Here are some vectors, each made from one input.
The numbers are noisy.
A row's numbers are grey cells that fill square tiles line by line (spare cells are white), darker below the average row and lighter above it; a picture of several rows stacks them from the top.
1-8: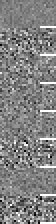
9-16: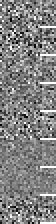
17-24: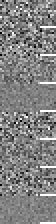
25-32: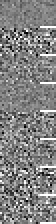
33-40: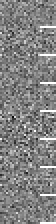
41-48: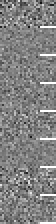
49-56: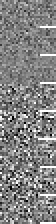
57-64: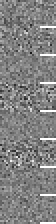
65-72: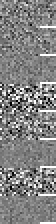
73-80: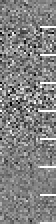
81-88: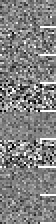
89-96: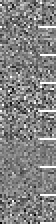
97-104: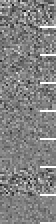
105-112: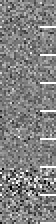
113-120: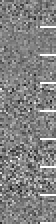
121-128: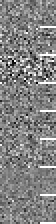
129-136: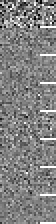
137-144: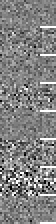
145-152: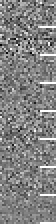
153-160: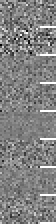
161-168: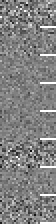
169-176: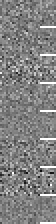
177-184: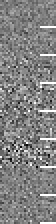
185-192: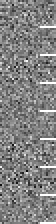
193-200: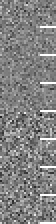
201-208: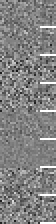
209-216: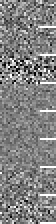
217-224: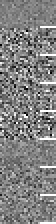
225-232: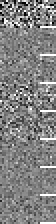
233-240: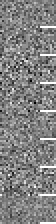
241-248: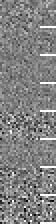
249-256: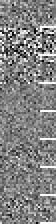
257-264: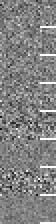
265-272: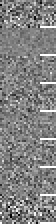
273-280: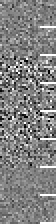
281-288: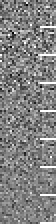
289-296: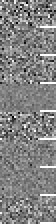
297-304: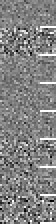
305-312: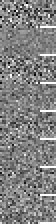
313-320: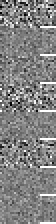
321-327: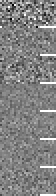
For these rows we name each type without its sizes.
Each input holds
a true/false value, together with either two labels, or a list of points on a line.
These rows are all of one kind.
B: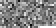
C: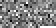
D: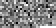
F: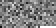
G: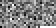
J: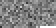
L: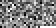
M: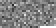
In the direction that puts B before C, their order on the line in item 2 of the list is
D, G, M, J, L, B, C, F.
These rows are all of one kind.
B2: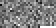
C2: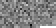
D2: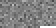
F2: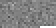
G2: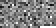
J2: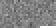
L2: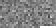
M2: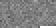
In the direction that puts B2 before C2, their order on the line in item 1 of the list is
D2, J2, L2, G2, B2, F2, C2, M2.
